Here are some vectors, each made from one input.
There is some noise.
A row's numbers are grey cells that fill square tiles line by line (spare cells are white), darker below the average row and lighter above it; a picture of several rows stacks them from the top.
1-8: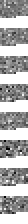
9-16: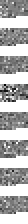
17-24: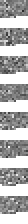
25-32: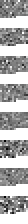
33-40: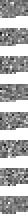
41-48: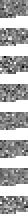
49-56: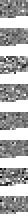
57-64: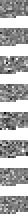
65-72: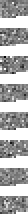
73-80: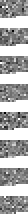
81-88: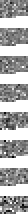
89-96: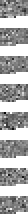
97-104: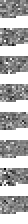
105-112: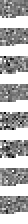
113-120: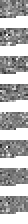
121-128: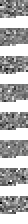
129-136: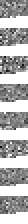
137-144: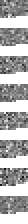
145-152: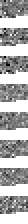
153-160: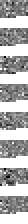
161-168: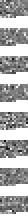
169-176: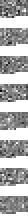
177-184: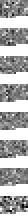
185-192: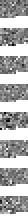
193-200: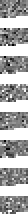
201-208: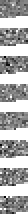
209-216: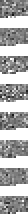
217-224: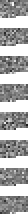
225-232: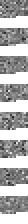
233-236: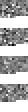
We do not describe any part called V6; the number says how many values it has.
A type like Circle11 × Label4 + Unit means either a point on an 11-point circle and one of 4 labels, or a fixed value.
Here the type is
Line7 + (Line8 + V6) × Tree10.
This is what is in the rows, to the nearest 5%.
About 15% of them hold a point on a 7-point line. The rest hold a node of a 10-node tree, together with either a point on an 8-point line, or a value of V6.
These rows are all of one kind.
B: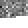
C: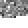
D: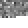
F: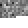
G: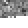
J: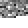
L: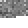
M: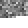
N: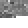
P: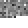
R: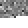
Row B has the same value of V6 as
J, M and N.
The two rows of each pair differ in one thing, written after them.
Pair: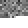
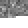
the place on the 8-point line
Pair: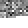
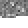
the place on the 8-point line
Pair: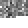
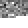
the node of the tree
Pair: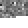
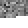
the place on the 8-point line
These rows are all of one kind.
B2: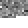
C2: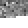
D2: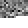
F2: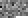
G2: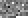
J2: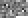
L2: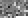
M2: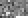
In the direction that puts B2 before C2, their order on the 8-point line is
M2, B2, J2, G2, C2, D2, L2, F2.
